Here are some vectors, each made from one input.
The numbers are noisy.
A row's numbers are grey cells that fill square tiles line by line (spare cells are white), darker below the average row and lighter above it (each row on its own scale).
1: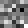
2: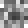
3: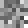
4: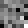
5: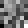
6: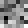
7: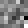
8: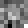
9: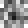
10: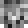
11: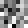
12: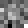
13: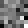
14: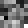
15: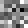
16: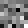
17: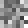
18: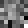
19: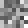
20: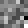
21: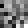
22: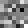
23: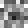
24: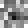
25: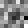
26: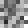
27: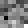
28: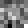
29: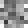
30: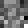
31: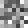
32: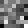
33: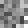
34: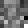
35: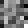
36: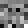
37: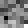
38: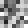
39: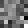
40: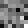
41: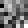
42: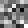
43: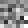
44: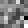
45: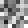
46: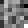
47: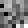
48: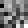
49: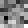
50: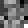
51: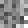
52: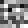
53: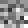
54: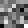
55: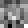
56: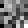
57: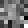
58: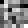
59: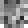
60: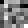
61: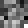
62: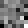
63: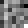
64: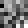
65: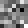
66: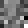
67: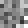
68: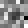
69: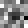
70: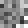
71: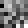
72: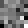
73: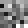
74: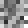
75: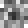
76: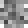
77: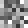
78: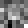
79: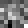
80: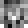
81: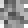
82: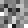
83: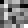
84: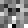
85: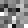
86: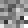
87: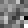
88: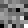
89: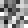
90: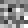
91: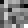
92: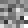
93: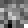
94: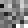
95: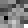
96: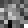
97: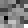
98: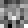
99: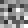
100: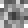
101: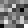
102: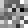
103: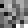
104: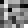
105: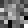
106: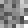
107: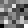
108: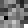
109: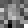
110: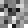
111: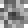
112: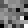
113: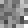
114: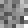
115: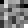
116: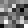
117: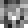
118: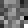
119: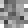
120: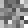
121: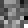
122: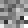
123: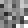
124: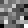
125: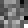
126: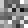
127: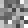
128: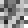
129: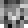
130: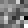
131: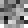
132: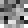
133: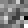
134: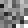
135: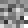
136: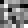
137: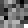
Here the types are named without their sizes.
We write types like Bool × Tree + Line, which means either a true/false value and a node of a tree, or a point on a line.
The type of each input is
Label.
